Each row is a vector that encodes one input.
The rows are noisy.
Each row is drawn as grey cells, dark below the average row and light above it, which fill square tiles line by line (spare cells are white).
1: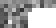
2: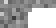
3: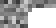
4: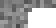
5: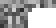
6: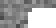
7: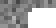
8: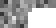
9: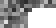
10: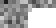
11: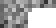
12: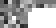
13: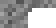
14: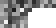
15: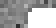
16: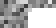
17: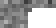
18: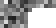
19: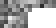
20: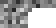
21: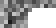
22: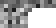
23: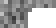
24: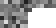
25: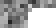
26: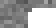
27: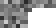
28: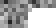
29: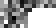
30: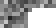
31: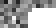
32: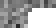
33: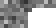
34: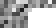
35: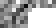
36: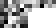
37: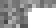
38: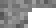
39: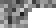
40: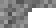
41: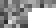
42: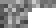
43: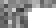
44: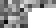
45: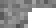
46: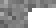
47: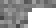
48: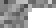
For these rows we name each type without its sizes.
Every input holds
a list of points on a line.
